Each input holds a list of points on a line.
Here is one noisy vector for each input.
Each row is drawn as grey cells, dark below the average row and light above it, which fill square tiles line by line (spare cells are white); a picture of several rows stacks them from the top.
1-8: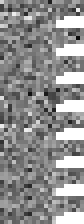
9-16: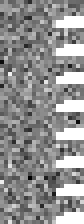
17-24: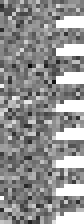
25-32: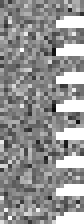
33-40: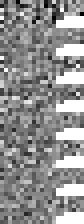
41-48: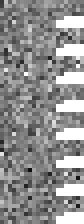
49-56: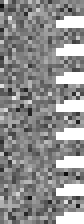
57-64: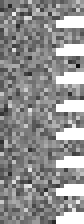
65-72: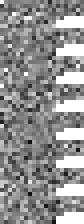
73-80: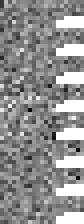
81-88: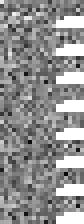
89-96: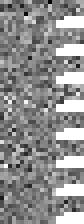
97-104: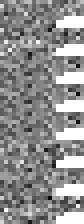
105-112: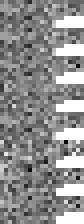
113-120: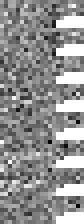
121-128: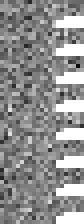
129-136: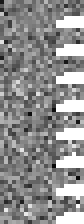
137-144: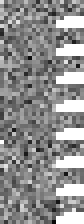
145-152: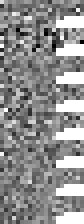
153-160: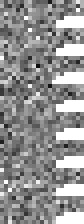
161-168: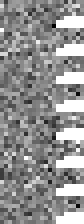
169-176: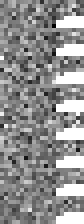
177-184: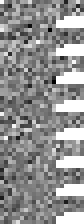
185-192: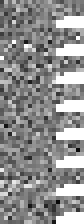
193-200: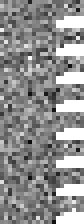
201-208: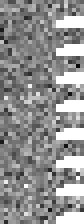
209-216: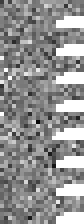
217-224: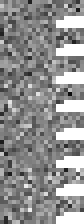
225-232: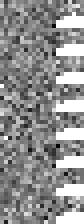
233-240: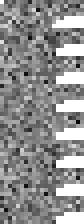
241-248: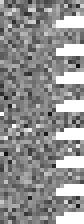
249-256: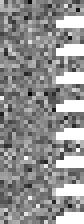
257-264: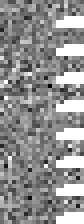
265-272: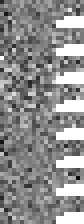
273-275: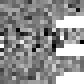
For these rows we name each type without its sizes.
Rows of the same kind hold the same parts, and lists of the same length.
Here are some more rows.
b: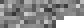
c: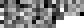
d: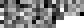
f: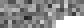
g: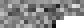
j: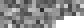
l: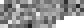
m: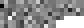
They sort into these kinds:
b, g, l
c, d
f, j
m

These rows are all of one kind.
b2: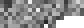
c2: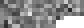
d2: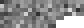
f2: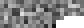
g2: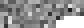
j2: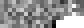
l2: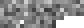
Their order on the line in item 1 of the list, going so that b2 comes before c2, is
b2, g2, c2, d2, l2, f2, j2.
